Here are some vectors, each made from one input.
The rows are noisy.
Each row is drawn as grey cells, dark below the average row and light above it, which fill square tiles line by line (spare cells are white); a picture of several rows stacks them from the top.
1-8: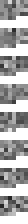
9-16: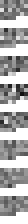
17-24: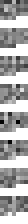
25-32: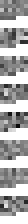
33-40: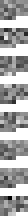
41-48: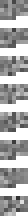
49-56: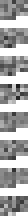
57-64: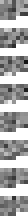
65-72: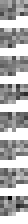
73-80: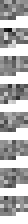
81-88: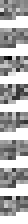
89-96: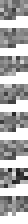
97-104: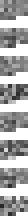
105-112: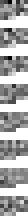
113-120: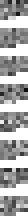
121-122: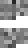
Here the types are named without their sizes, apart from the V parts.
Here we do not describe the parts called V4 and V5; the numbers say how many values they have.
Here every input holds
either a point on a line, a true/false value and a value of V4, or a value of V5.
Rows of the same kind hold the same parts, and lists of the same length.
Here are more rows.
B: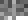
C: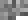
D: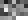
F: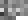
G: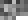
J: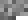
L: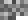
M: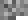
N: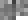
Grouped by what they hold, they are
B, D, G
C, F, J, L, M, N

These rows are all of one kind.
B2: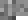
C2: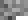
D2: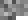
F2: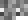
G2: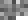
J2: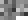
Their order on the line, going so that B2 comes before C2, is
B2, C2, D2, G2, J2, F2.
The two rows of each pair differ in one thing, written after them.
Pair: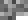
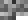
the true/false value
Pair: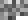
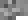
the place on the line
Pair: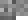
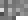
the place on the line
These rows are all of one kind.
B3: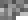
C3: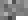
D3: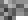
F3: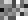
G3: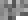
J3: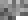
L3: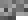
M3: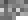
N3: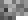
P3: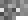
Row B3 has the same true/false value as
C3, G3 and L3.
